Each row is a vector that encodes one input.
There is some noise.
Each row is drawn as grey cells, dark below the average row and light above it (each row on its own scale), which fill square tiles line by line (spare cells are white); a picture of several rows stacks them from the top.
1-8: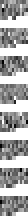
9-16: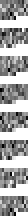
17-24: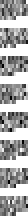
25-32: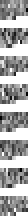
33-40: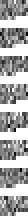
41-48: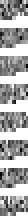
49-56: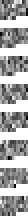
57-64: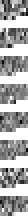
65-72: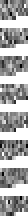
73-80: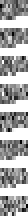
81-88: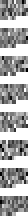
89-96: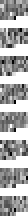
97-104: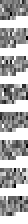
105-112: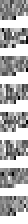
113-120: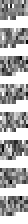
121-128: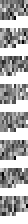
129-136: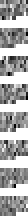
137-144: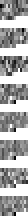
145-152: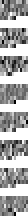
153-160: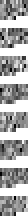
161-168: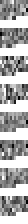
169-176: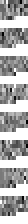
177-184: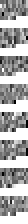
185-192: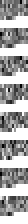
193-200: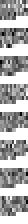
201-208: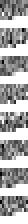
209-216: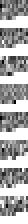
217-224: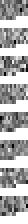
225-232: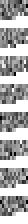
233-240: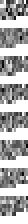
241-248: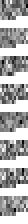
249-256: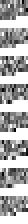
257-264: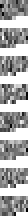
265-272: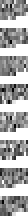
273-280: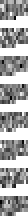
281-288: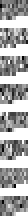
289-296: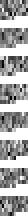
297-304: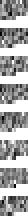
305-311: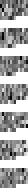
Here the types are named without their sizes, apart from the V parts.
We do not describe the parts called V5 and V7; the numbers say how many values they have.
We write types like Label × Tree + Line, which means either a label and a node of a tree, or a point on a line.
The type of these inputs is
Label × Label + Unit + V5 × V7.
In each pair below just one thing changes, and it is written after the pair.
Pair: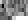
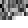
the value of V5
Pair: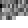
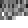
the value of V5
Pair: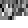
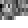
the value of V5
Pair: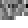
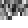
the value of V7
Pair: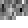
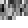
the value of V7
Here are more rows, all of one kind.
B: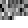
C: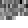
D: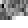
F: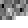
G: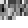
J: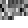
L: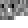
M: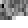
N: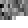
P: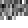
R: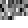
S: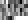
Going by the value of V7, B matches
G, J, R and S.
